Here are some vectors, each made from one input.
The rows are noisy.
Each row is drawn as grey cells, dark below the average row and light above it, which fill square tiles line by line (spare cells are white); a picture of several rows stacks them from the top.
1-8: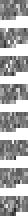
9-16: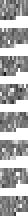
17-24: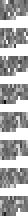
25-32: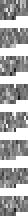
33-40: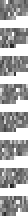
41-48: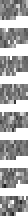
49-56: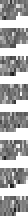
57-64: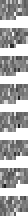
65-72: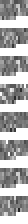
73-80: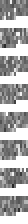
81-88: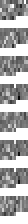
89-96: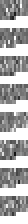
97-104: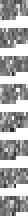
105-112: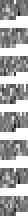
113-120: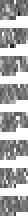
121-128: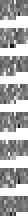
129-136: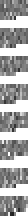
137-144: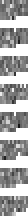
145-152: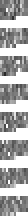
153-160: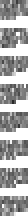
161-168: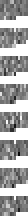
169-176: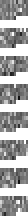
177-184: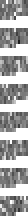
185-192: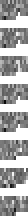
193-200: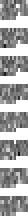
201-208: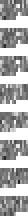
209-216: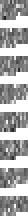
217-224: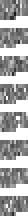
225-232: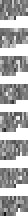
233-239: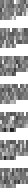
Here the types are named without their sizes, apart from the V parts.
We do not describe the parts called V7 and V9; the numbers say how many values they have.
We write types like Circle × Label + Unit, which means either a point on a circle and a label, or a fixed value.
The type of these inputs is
Bool × Bool × Bool × Label + Line + V7 × V9.
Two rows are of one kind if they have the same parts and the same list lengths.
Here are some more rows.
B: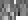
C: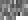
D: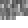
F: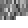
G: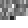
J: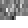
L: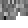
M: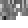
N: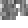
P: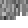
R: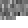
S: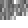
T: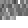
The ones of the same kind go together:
B, C, D, L, M, N, R
F, G, J, P
S, T

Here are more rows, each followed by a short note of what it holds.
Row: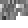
a point on a line
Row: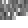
a label and three true/false values
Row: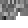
a point on a line
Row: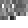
a value of V7 and a value of V9
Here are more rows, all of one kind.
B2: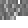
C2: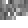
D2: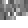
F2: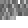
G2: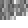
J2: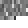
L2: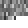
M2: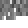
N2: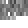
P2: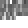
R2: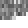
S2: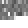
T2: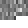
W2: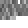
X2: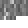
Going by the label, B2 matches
F2, J2, L2 and W2.
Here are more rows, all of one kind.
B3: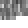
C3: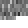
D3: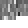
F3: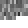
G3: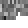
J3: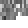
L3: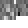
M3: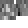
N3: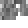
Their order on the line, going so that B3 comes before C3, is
G3, J3, N3, B3, C3, F3, D3, L3, M3.
